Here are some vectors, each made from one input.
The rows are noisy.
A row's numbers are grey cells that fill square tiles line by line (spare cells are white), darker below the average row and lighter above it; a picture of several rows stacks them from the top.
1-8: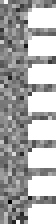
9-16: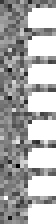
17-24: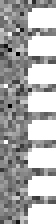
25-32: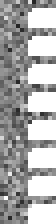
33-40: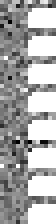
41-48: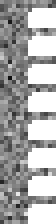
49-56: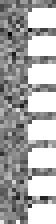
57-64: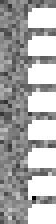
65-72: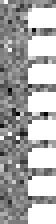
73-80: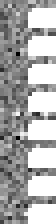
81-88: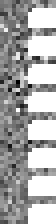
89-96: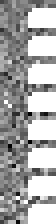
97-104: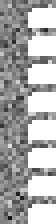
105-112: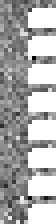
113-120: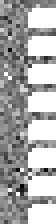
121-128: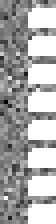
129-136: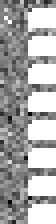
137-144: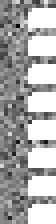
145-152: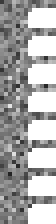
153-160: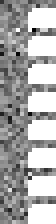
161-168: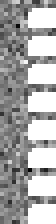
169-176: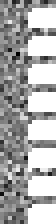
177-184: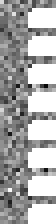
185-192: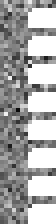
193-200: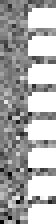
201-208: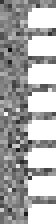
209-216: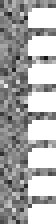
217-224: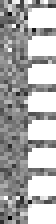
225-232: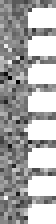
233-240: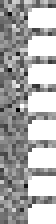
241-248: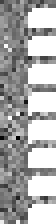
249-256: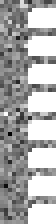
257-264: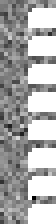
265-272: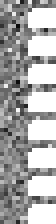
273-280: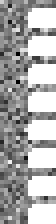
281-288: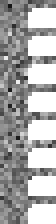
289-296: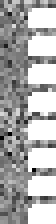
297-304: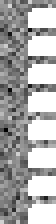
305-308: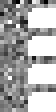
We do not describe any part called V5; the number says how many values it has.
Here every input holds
either a point on a 6-point line, or a point on a 7-point line, or three true/false values, or three values of V5.
